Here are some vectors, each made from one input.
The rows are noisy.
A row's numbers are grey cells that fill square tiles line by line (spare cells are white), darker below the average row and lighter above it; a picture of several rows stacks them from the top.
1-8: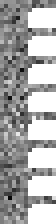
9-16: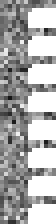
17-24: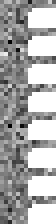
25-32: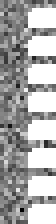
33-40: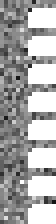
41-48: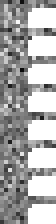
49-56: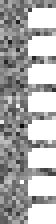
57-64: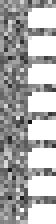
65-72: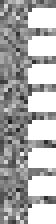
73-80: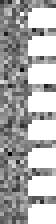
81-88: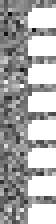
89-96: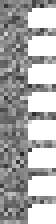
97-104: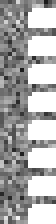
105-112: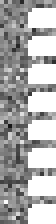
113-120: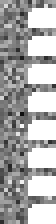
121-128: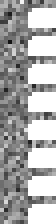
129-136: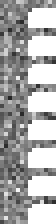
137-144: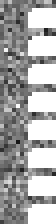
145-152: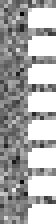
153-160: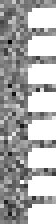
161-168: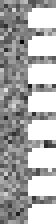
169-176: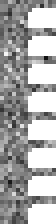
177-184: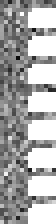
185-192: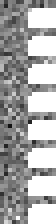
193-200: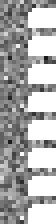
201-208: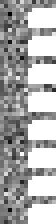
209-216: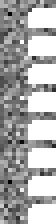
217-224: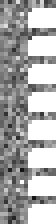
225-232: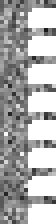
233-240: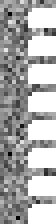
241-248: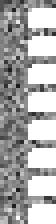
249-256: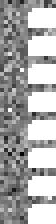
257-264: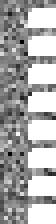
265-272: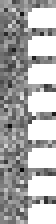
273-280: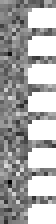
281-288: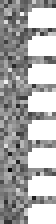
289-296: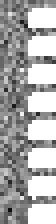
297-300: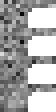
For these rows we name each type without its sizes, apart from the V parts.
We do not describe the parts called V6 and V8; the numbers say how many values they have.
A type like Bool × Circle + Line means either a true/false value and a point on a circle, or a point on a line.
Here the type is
List(Circle) × V6 × V8.
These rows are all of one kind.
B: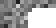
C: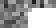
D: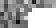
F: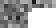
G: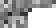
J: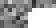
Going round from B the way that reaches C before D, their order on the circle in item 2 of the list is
B, C, D, F, J, G.
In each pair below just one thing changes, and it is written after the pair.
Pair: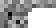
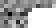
the value of V8
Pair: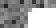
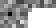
the place on the circle in item 1 of the list
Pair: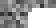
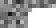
the place on the circle in item 2 of the list
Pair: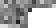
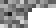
the place on the circle in item 1 of the list
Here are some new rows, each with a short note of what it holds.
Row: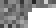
a value of V6 and a value of V8, together with a list of two items
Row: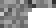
a value of V6 and a value of V8, together with a list of one item
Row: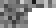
a value of V6 and a value of V8, together with a list of two items
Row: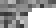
a value of V6 and a value of V8, together with a list of two items
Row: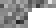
a value of V6 and a value of V8, together with a list of one item
